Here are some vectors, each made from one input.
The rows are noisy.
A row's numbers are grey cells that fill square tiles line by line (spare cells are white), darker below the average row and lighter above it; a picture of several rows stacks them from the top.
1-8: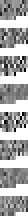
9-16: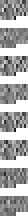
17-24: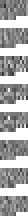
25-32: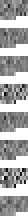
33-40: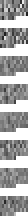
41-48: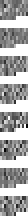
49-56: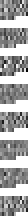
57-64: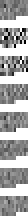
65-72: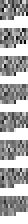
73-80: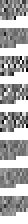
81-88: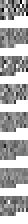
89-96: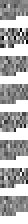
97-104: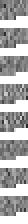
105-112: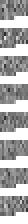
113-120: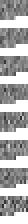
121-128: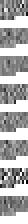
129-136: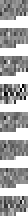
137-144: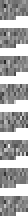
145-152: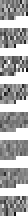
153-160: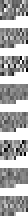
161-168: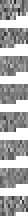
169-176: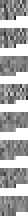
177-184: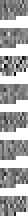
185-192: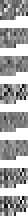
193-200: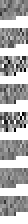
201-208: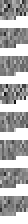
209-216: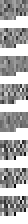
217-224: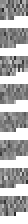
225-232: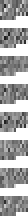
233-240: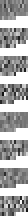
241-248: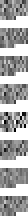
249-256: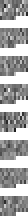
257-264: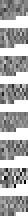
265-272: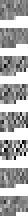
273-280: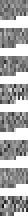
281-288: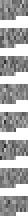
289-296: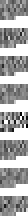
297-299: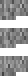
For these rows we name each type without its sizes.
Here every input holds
a list of points on a line.
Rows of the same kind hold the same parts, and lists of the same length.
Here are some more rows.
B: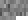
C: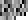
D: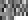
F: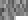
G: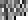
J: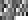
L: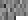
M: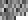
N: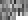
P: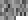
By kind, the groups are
B, C, F, M, P
D, G, J, L
N

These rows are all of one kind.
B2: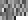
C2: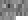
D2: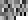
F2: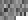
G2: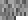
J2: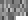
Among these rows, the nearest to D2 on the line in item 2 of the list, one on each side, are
C2 and G2.
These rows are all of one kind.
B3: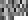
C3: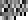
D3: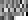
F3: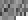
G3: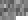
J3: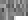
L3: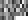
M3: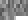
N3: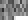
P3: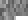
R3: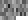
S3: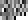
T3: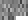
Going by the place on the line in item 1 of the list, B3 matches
G3, J3, M3 and P3.
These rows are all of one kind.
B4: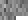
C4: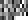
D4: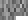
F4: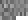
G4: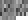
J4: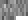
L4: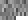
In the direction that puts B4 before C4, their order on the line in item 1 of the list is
B4, J4, L4, C4, F4, D4, G4.
